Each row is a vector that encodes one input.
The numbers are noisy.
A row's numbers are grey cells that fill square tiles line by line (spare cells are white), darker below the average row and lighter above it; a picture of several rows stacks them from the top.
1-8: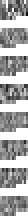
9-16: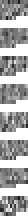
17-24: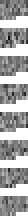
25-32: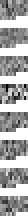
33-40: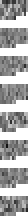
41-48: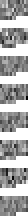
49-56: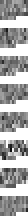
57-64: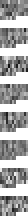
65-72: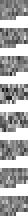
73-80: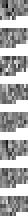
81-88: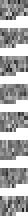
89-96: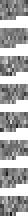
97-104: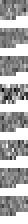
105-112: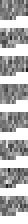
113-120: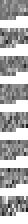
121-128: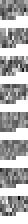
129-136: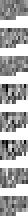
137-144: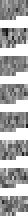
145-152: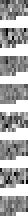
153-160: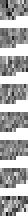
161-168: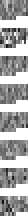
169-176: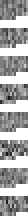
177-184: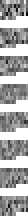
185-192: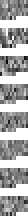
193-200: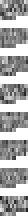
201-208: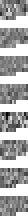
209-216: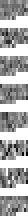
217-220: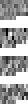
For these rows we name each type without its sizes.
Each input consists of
a true/false value, together with either a label, or a point on a line.
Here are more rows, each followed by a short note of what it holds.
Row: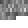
a point on a line and a true/false value
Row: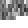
a label and a true/false value
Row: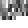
a label and a true/false value
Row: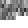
a label and a true/false value
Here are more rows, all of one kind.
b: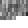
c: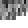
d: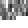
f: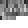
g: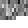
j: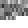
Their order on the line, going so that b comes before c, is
g, b, c, f, d, j.
